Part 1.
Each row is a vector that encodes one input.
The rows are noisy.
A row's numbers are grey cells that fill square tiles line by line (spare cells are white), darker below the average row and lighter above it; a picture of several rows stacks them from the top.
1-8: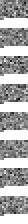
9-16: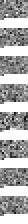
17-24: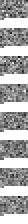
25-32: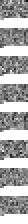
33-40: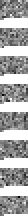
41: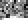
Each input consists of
a node of a 9-node tree.
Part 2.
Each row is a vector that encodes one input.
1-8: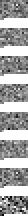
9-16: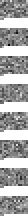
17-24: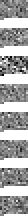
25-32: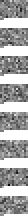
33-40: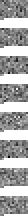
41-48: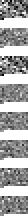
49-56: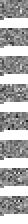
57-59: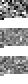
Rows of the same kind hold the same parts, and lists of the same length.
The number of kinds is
2.
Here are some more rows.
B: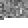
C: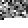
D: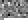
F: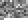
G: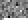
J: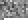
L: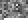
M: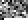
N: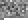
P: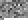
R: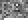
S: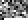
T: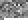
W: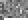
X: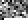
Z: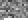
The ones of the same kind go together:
B, D, F, G, J, L, N, P, R, T, W, Z
C, M, S, X

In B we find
a point on a 9-point circle.
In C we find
a fixed value.
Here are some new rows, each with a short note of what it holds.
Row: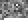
a point on a 9-point circle
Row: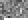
a point on a 9-point circle
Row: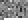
a point on a 9-point circle
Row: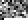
a fixed value
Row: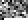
a fixed value
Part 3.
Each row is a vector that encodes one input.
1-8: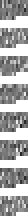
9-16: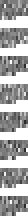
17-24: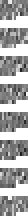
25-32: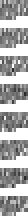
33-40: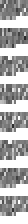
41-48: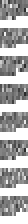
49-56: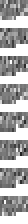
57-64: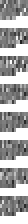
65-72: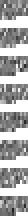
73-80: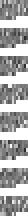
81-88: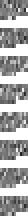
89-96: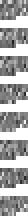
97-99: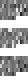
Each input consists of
four true/false values.
